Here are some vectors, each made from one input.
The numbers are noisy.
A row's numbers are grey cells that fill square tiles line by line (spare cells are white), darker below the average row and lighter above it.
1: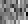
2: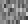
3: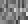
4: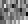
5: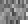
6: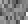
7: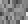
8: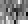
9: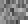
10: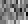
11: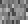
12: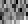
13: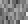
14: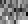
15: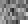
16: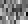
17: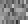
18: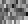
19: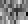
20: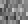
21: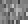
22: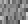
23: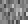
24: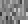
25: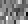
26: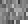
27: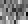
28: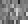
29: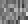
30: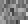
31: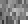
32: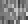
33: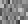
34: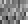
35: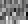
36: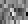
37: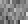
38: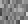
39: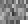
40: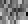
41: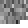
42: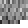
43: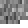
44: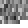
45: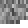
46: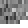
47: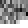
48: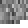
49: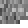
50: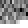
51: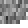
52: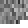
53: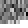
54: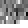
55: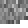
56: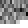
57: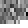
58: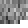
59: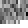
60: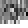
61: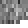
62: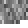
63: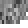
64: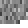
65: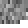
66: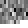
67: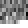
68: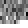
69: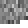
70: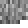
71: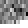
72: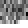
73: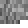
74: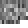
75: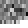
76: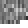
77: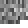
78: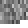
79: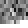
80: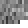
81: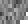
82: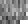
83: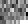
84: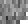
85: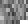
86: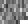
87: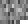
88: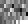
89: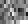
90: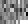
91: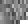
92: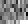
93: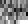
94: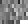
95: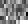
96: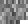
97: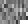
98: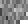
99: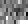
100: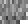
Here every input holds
a true/false value, together with either a point on a 6-point circle, or a point on a 6-point line.
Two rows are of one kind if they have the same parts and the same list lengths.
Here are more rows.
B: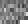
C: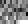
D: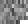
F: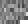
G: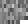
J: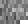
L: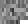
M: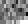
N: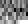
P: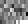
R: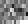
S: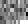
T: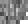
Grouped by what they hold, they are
B, C, D, F, G, L, N
J, M, P, R, S, T

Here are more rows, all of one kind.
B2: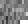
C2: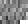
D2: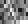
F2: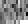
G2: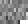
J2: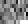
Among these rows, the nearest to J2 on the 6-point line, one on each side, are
B2 and F2.
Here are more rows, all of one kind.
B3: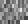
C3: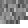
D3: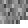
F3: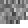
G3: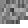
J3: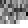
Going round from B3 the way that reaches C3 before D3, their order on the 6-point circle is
B3, C3, G3, F3, J3, D3.
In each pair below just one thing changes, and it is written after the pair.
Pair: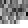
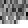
the place on the 6-point circle
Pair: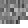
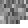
the place on the 6-point circle
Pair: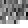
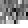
the place on the 6-point circle
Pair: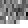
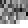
the place on the 6-point circle
